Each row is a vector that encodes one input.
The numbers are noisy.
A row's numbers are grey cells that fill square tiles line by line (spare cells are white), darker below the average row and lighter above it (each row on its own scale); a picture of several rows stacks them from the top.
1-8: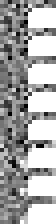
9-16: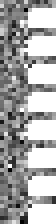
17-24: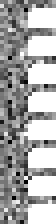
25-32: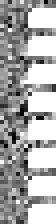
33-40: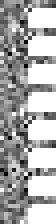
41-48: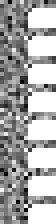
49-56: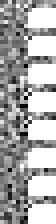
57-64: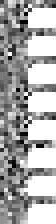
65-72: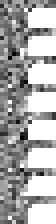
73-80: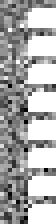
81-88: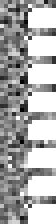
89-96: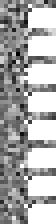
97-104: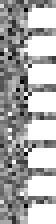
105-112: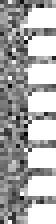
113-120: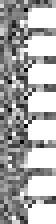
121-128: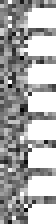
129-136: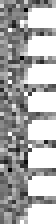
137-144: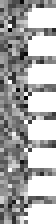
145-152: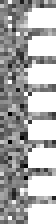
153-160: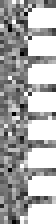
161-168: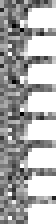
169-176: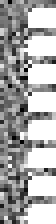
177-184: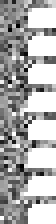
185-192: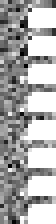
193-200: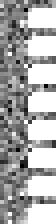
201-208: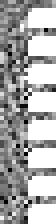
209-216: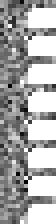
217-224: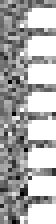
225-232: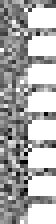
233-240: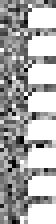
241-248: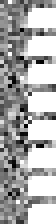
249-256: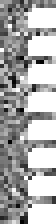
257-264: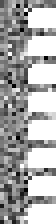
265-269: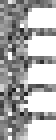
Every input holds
either a node of a 10-node tree, or five true/false values.
